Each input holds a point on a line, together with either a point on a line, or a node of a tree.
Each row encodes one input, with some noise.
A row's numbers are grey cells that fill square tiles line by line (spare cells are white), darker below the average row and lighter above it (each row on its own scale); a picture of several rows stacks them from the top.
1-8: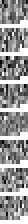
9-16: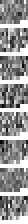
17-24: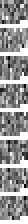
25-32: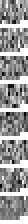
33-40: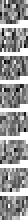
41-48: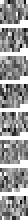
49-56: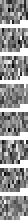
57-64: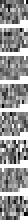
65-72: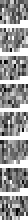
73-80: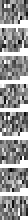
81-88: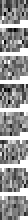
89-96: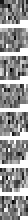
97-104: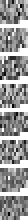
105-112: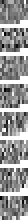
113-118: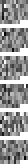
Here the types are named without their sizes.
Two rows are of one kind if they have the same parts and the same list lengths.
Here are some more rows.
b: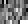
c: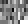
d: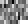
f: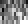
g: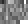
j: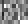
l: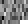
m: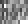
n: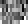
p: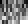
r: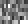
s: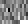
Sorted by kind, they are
b, d, g, l, s
c, f, j, m, n, p, r

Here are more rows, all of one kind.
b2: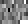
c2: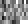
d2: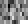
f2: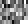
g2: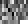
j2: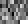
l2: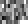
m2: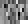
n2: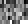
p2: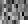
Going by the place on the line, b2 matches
c2, d2, f2 and n2.
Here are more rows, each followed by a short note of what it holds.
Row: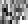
a point on each of two lines
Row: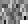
a point on a line and a node of a tree
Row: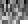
a point on each of two lines
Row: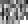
a point on each of two lines
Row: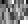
a point on a line and a node of a tree
